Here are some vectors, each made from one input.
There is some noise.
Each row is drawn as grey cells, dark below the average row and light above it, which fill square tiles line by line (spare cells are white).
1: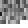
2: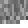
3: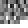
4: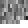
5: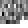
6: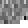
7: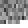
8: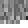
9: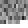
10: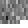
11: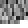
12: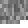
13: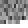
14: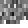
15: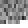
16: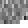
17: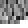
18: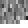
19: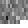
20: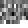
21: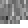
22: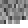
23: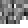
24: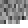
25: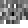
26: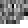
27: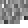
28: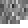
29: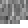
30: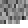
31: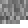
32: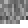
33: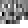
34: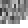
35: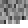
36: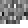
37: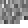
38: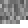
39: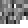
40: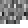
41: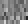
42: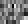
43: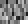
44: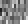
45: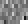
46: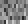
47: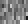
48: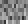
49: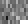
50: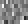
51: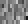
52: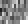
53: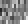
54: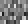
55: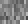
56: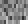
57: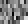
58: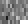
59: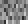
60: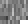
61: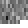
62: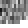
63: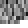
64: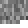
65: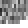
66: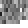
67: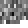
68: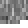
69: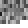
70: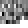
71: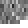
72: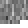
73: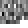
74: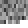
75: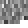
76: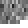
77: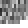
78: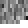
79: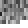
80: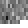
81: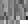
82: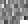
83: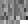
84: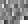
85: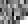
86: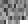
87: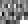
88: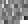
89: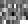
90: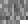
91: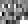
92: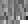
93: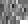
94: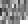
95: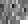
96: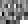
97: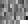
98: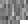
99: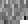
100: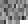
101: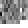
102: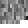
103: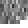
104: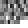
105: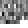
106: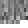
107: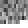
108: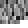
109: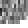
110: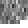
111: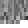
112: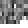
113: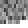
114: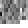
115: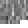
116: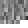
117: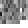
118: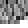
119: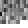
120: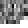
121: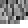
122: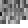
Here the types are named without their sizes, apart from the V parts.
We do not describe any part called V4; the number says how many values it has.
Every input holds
a true/false value, together with either a node of a tree, or a value of V4.
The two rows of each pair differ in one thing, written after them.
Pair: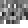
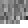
the true/false value
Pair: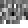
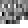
the node of the tree
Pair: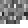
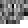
the node of the tree
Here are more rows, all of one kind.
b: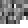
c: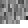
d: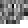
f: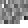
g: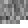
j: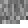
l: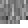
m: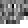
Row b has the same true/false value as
d and m.
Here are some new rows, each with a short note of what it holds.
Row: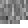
a node of a tree and a true/false value
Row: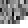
a true/false value and a value of V4
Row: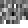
a node of a tree and a true/false value
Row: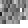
a true/false value and a value of V4
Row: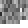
a true/false value and a value of V4
